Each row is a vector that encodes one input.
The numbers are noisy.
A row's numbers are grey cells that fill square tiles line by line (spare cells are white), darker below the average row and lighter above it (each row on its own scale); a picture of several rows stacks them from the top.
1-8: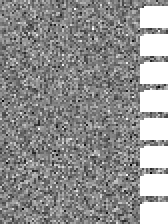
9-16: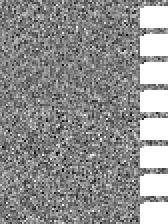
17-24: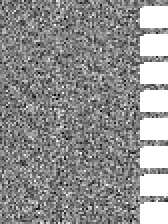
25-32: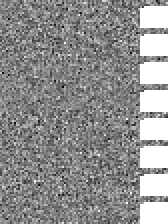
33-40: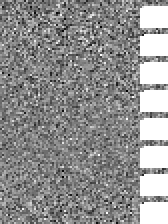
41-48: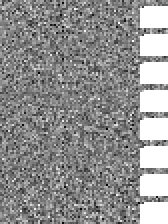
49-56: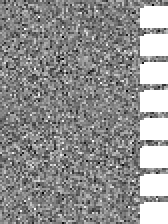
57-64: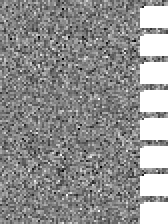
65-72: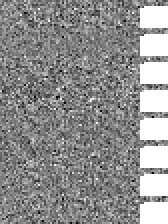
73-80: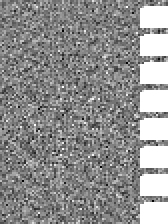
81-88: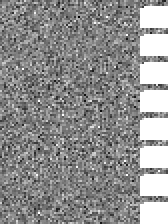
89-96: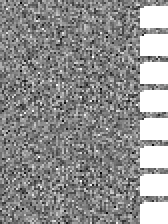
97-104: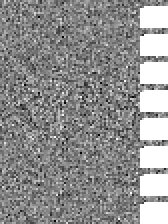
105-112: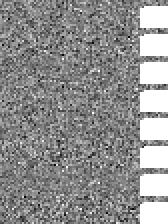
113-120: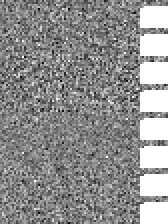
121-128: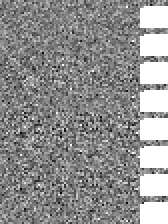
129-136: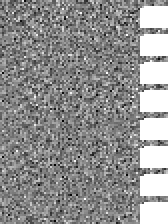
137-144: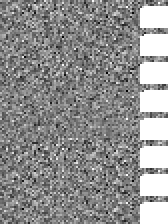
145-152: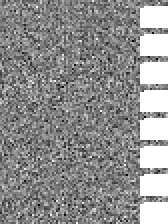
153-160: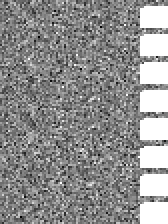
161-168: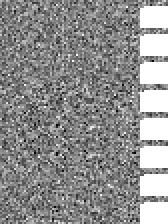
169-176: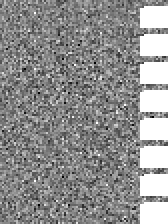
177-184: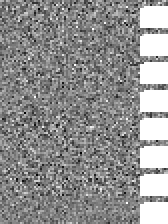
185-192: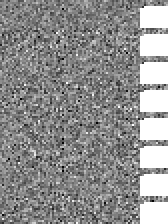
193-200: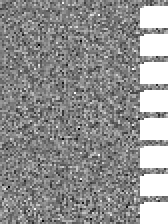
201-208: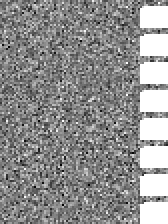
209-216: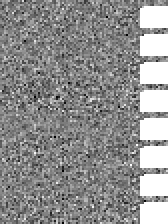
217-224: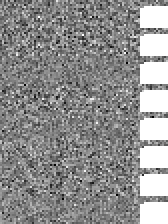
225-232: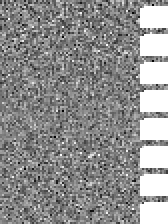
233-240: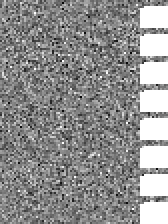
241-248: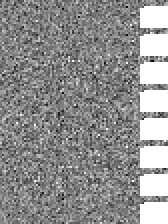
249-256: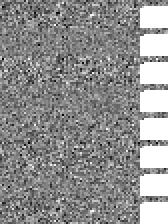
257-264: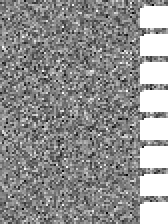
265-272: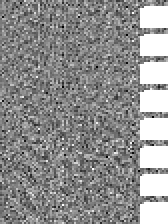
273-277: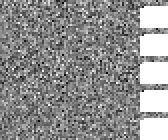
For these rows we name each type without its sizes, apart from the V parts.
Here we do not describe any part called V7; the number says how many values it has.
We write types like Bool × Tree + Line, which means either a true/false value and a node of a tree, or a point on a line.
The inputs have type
Bool × Circle × Label + V7.
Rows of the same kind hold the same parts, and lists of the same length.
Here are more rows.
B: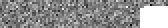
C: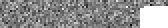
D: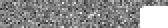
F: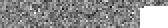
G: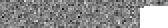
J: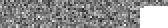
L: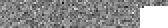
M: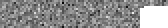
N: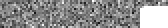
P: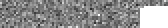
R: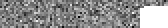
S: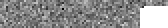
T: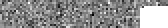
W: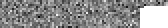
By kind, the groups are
B, C, D, J, N, P
F, G, L, M, R, S, T, W

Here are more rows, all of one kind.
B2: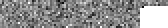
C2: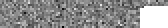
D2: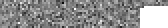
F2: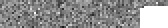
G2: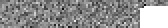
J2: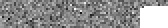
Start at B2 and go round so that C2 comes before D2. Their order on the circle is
B2, F2, C2, G2, J2, D2.
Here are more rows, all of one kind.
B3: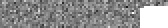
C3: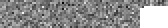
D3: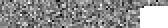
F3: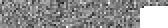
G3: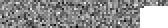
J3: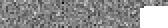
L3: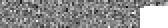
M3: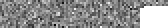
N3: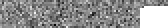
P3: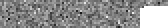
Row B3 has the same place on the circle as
C3, J3, N3 and P3.
